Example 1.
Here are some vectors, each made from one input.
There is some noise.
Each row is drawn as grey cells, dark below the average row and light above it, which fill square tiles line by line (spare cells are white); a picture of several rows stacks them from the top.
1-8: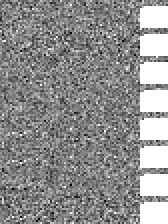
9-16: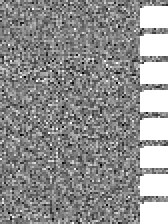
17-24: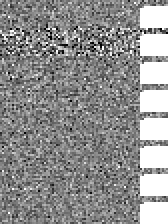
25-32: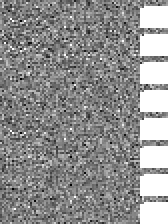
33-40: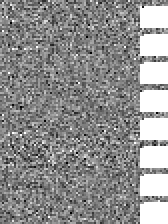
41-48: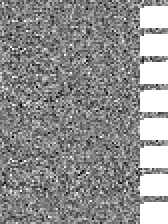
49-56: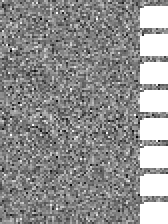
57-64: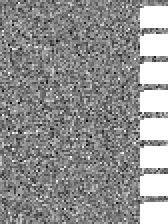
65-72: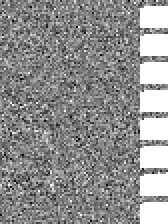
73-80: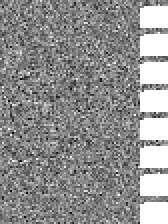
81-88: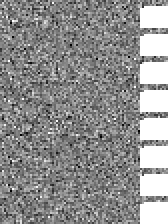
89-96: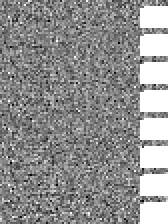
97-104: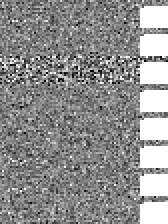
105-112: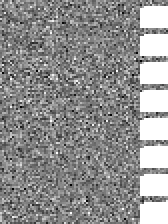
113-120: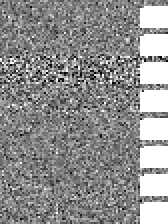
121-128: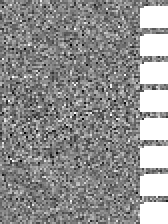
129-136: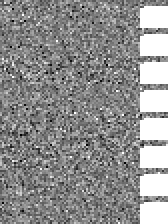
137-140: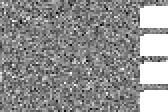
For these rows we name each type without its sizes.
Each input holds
a list of points on a line.
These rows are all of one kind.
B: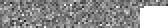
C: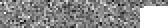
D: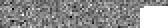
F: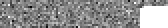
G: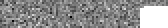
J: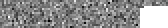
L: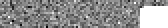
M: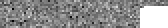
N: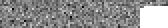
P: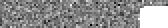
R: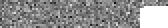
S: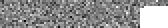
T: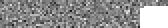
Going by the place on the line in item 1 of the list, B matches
S and T.
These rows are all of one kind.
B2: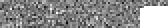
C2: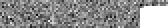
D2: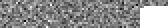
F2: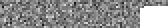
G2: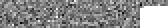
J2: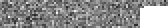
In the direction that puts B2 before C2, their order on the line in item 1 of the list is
G2, D2, F2, B2, J2, C2.
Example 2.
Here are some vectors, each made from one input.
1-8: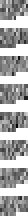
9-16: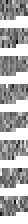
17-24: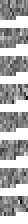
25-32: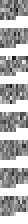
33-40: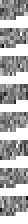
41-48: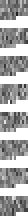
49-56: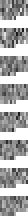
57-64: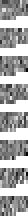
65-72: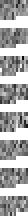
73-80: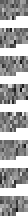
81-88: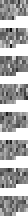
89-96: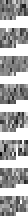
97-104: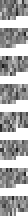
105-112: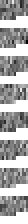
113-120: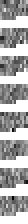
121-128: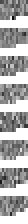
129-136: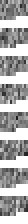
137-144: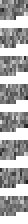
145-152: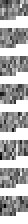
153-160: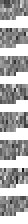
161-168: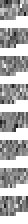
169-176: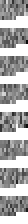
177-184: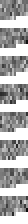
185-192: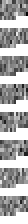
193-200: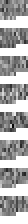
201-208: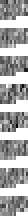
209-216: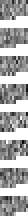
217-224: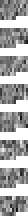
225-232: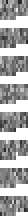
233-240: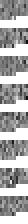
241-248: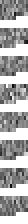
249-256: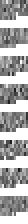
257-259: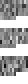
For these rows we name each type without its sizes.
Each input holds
a point on a circle, together with either a label, or three true/false values.
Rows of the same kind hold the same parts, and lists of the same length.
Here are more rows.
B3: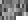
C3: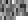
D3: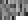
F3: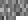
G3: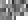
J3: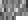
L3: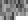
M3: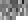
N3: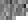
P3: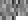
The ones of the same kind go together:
B3, F3, J3, L3, M3, N3, P3
C3, D3, G3

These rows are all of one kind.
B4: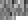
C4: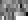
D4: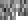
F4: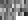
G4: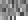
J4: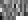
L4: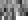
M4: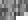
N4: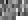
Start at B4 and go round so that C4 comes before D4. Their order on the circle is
B4, J4, F4, N4, C4, L4, M4, D4, G4.
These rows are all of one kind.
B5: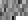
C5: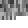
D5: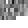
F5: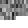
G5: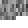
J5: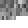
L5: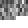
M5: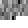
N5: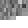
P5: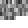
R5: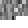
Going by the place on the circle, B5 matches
G5, M5, P5 and R5.
